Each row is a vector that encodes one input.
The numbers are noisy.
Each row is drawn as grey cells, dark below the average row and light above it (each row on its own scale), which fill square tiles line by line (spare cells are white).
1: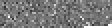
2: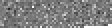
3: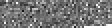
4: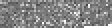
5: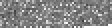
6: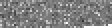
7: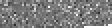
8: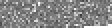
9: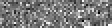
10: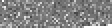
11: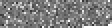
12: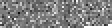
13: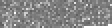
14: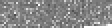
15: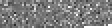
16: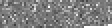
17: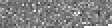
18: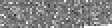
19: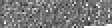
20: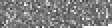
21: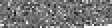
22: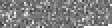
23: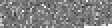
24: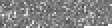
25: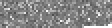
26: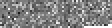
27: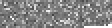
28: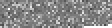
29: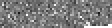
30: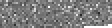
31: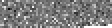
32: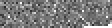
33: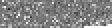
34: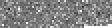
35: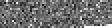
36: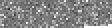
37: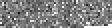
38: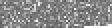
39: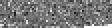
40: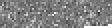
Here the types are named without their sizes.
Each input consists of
a node of a tree.
